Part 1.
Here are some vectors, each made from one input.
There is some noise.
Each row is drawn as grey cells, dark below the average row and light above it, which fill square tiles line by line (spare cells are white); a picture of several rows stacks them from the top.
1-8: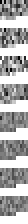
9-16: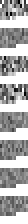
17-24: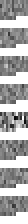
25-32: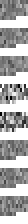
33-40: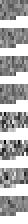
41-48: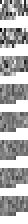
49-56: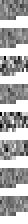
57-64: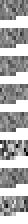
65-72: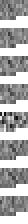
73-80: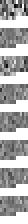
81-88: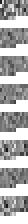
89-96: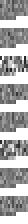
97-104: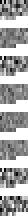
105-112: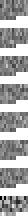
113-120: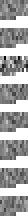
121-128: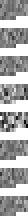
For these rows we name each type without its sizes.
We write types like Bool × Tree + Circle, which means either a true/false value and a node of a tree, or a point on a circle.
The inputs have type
Bool × Bool × Bool × Bool + Tree + Unit.
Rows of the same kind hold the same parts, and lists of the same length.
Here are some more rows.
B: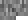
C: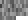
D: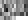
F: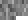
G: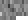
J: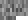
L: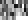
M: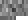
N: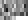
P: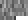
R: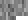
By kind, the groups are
B, C, F, G, J, M, P, R
D, N
L

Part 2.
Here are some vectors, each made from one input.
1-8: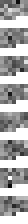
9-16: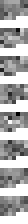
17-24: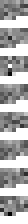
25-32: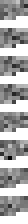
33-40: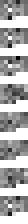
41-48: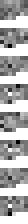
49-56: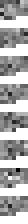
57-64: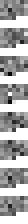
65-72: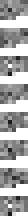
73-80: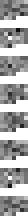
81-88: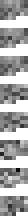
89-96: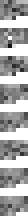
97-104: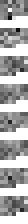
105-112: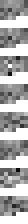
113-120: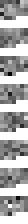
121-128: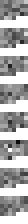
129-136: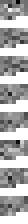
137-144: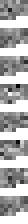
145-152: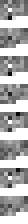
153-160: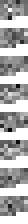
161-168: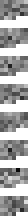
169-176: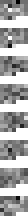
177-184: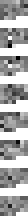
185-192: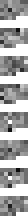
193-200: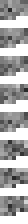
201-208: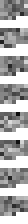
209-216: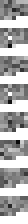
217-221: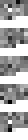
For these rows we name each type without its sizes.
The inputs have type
Circle + Line.
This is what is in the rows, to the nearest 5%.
About 70% of them hold a point on a circle. The rest hold a point on a line.
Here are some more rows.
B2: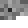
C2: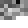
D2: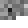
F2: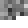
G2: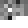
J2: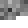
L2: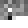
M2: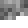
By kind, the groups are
B2, D2, F2, J2, M2
C2, G2, L2

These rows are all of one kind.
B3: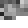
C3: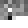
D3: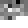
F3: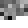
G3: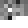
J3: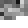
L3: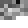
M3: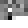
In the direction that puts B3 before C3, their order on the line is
F3, B3, J3, L3, D3, G3, C3, M3.
